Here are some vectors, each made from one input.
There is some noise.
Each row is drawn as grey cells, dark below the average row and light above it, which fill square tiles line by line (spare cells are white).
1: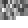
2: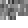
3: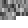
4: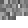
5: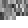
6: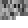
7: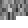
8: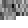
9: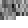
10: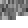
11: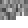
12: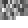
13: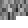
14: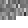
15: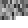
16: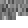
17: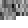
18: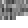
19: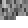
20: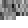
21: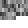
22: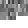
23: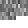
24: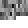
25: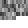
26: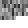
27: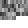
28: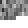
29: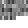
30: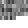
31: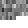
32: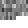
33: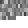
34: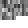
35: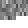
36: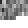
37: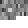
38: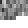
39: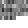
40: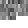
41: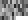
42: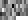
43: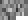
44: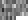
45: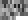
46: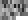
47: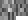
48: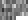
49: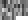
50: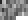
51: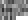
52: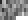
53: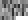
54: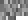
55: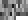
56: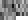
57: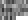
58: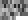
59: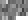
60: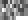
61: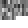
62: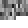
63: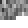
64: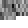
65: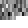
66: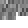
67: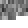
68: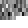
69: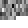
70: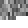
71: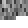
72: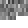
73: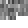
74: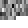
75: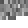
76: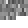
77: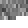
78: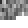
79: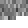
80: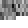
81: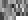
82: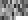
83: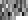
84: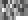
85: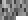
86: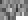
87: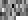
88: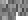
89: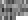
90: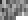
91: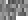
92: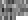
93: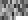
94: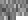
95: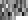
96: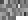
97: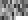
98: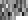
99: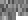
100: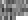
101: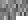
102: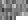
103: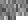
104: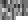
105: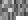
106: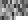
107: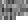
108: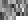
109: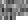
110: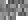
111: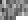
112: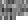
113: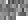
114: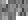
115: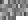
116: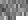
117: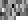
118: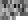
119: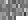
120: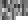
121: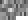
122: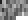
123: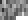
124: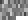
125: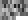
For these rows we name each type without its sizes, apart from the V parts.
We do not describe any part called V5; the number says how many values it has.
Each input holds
either a true/false value and a value of V5, or a list of points on a line.
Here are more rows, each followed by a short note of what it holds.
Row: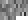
a list of three items
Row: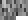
a list of one item
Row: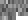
a list of three items
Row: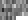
a list of one item
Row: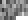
a list of one item
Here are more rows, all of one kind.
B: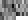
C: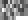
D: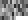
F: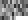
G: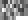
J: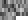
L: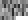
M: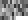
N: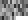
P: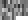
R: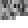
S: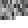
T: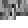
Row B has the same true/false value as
J and T.
